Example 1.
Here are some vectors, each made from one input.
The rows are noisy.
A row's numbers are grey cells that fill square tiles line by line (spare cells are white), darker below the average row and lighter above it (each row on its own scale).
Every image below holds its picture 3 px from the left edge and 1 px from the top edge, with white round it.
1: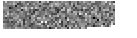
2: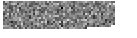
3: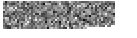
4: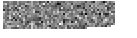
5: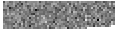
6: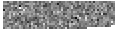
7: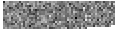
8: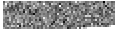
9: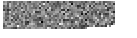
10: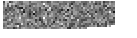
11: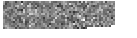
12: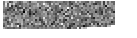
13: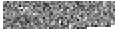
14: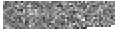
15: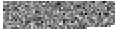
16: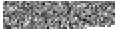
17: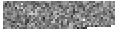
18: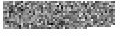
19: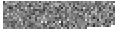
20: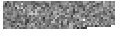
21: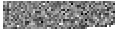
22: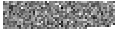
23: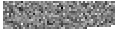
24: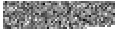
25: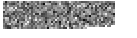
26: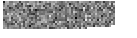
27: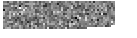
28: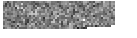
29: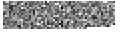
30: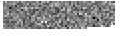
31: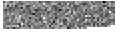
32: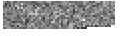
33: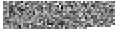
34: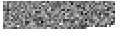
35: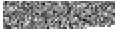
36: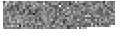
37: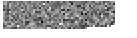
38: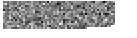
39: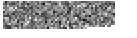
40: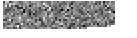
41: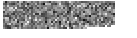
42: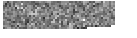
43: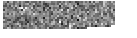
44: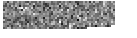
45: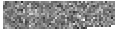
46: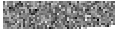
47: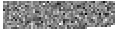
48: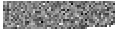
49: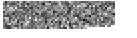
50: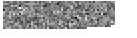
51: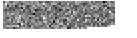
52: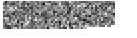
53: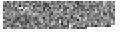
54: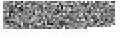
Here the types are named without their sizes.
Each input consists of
a list of points on a line.
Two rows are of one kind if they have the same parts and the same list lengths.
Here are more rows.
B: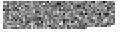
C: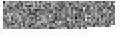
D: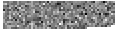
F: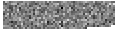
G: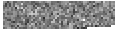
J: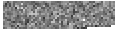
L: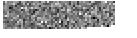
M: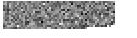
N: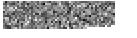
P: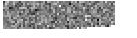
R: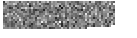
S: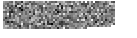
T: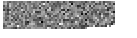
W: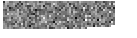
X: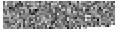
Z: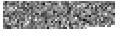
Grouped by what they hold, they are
B, D, G, J, M, T
C, F, L, P, R, S, W, X
N, Z

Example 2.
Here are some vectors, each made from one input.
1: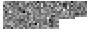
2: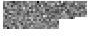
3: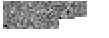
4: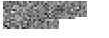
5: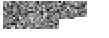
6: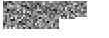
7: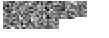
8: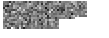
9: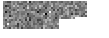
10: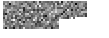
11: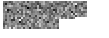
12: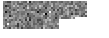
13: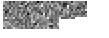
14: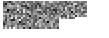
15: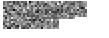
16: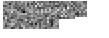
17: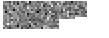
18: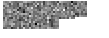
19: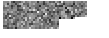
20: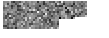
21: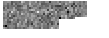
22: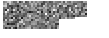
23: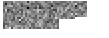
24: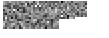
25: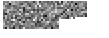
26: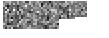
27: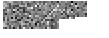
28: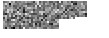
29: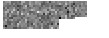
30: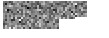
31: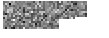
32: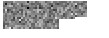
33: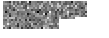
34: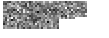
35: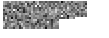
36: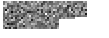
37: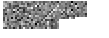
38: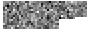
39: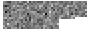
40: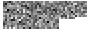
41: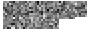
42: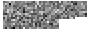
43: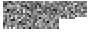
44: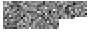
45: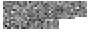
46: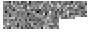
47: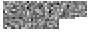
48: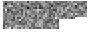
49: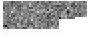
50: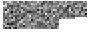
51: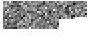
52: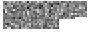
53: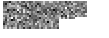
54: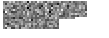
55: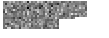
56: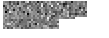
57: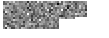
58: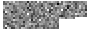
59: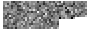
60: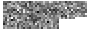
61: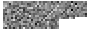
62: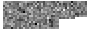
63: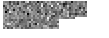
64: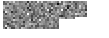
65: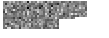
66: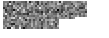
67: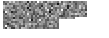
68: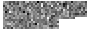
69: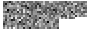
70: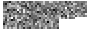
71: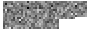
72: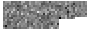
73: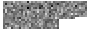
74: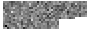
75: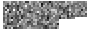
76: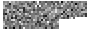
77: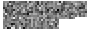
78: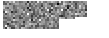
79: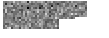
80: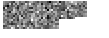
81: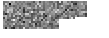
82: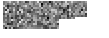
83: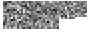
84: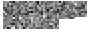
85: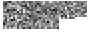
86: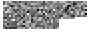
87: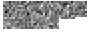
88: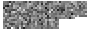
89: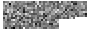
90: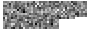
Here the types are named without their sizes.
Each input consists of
a point on a line, together with either a fixed value, or three true/false values.
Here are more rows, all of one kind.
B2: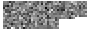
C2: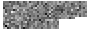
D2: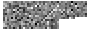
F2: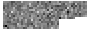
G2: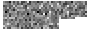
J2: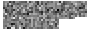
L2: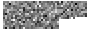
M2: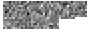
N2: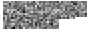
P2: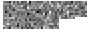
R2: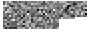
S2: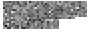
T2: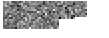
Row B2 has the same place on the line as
J2 and M2.
